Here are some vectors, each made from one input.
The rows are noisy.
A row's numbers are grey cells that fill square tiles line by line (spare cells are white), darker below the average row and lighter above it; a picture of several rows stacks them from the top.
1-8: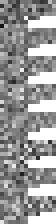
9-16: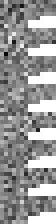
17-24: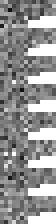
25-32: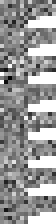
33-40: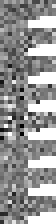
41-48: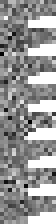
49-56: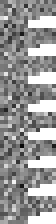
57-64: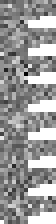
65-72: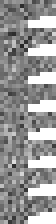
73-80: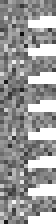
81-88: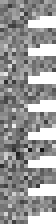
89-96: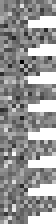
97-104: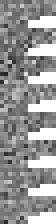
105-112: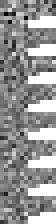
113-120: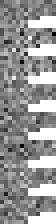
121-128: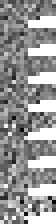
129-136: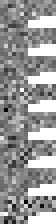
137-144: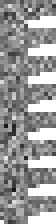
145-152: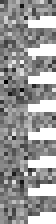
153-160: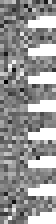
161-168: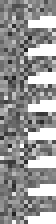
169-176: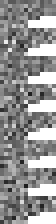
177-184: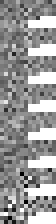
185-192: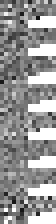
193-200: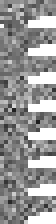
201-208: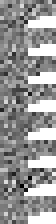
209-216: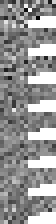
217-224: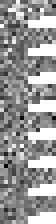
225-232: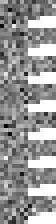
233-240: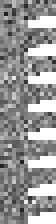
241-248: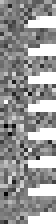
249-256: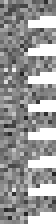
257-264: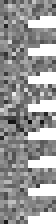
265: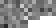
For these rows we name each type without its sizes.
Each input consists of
either a fixed value, or two labels, or four true/false values.
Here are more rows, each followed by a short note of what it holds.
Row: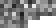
a fixed value
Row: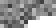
two labels
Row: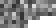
a fixed value
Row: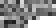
a fixed value
